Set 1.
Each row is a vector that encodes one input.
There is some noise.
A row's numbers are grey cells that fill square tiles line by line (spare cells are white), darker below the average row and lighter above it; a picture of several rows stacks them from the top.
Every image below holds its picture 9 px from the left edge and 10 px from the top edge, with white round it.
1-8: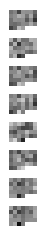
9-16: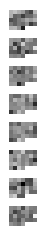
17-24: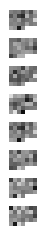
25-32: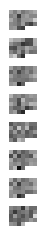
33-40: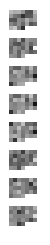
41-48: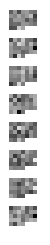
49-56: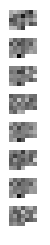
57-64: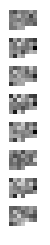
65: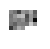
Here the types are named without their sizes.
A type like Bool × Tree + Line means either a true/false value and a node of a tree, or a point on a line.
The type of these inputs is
Line.
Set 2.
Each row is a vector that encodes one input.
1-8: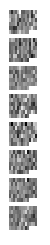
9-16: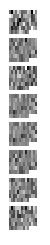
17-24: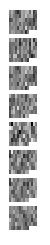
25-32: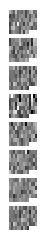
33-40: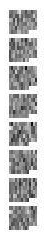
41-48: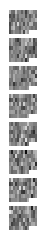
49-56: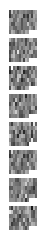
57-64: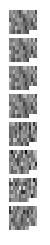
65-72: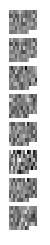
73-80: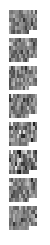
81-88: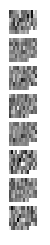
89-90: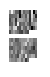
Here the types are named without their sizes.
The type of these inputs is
Circle.
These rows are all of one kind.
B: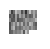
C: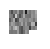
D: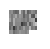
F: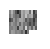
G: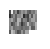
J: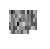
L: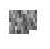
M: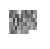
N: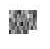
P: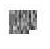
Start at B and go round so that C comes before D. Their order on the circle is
B, C, P, F, N, L, J, D, G, M.
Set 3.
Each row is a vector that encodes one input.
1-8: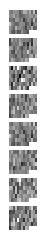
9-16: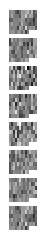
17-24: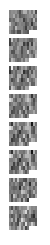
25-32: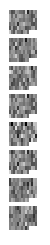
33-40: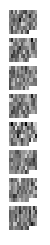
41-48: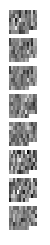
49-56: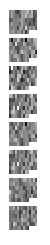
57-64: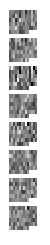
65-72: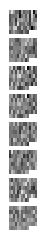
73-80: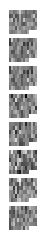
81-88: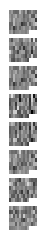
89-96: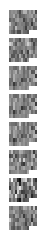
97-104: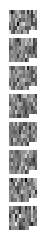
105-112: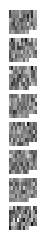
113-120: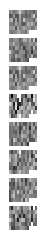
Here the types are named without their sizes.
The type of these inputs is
Circle.
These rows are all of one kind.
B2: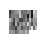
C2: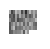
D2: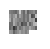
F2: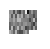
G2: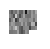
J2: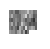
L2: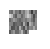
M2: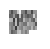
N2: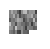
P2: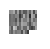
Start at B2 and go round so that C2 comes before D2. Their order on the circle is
B2, M2, C2, G2, P2, J2, L2, N2, F2, D2.
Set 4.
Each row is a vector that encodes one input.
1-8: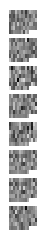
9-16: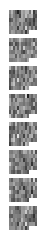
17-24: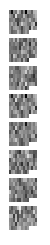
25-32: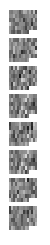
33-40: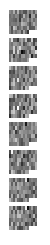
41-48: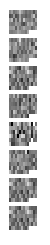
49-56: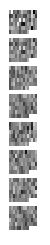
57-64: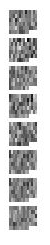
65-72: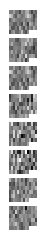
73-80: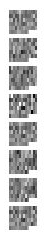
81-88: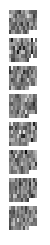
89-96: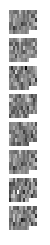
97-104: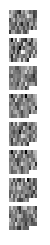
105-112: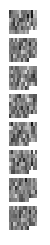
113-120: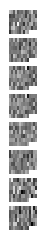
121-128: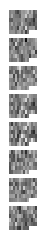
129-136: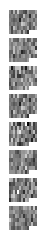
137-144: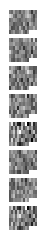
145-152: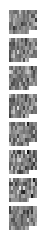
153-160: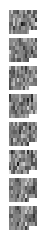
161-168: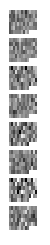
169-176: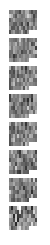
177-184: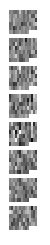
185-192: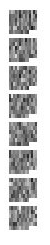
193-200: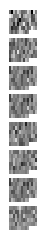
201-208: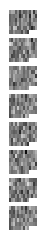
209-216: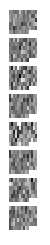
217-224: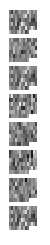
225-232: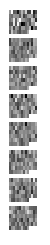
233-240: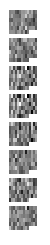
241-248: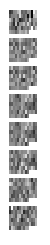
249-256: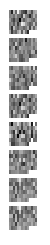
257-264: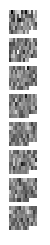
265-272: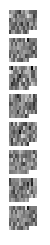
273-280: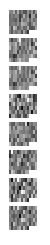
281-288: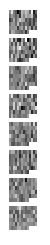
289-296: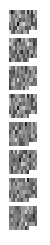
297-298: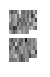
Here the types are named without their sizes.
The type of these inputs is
Circle.
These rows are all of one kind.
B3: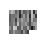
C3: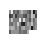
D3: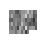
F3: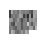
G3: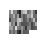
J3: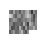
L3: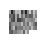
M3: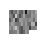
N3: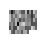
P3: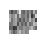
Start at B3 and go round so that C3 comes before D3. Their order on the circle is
B3, M3, L3, C3, F3, P3, N3, G3, J3, D3.
